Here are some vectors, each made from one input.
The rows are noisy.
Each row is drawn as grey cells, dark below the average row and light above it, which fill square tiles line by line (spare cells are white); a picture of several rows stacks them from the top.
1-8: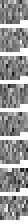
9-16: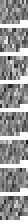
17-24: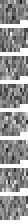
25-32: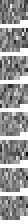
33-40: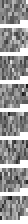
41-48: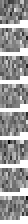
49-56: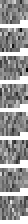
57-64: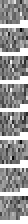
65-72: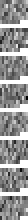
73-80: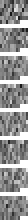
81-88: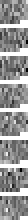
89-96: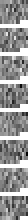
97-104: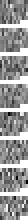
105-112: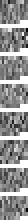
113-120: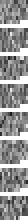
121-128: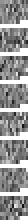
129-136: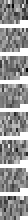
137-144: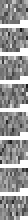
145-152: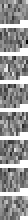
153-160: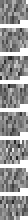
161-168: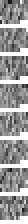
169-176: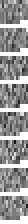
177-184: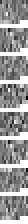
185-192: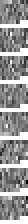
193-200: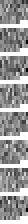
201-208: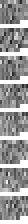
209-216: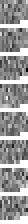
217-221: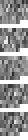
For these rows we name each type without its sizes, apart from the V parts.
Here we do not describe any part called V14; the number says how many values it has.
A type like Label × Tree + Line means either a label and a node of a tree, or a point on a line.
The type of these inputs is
Circle + Tree + V14.
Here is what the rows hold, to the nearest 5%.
About 30% of them hold a point on a circle. About 35% of them hold a node of a tree. The rest hold a value of V14.
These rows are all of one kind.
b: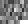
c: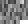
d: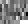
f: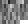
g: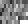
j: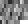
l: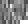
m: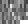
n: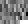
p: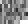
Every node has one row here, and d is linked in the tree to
n and p.
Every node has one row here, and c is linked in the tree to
b, f and n.
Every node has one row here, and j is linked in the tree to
b and g.
